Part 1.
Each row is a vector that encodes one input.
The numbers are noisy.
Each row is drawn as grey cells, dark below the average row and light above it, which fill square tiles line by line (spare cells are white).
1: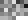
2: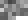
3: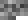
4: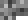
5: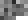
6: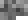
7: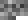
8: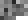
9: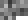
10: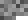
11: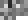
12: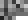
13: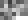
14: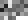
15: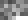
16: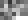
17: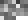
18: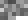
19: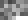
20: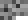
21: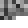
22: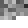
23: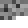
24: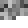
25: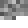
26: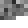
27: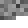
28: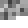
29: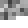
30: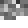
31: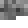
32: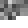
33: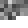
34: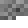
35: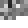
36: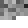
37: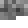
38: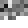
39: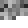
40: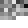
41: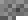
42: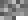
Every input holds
a point on a 4-point line and a point on a 5-point line.
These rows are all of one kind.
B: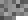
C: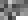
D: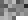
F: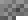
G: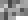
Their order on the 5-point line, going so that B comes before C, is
B, G, F, C, D.
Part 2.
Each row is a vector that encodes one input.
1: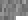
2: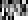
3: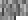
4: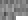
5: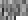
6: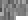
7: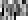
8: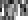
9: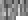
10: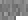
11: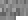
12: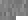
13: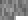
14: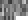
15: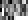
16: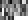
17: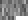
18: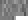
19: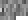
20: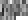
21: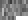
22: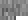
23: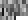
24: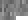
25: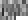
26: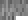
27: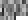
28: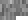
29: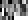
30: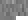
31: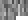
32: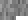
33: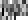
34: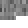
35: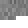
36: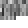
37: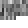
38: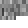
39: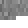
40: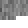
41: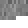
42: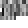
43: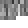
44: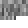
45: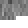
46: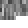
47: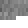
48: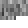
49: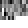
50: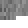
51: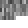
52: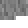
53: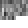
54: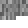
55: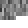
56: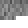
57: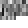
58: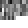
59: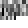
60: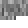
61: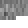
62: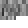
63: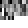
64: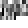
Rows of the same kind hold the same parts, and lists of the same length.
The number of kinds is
2.
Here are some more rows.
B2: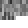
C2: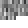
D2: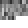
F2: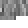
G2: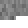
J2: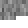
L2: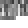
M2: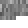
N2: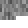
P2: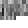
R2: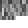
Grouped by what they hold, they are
B2, D2, F2, G2, J2, M2, N2, P2, R2
C2, L2

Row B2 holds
a node of a 7-node tree.
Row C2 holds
a fixed value.
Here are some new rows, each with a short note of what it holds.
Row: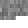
a node of a 7-node tree
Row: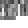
a fixed value
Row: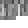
a fixed value
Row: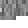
a node of a 7-node tree
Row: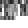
a fixed value
